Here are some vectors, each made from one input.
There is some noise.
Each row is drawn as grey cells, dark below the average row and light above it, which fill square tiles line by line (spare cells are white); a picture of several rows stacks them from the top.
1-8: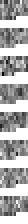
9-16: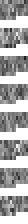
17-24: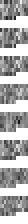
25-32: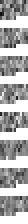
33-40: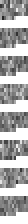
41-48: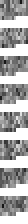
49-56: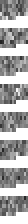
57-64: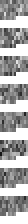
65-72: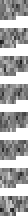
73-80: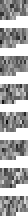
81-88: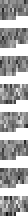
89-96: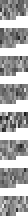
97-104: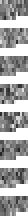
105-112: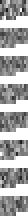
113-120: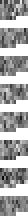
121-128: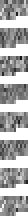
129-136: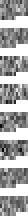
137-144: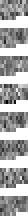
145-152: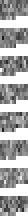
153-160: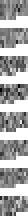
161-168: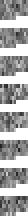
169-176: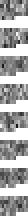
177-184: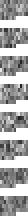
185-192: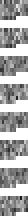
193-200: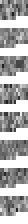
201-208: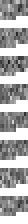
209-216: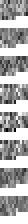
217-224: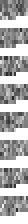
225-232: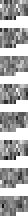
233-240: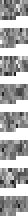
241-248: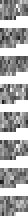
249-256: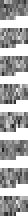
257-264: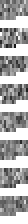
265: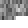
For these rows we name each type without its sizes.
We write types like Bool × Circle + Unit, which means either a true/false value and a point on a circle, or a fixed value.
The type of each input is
Bool × Circle + List(Line).
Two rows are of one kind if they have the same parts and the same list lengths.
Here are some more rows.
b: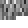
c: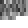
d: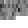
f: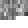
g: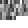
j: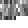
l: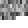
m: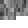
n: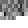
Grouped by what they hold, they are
b
c, d, m, n
f, l
g, j

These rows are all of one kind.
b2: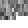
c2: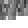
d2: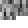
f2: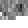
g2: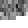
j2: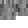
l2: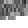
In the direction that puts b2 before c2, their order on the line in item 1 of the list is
d2, f2, g2, j2, b2, l2, c2.
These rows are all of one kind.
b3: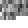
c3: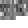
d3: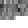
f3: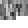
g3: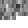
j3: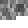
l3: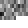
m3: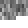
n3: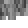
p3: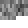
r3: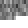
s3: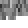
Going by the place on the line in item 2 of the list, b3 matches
l3, n3 and s3.
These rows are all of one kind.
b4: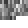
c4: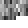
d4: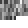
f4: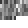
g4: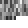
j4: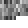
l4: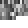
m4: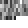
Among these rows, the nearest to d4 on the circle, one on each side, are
j4 and m4.
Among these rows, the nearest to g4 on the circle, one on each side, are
l4 and m4.
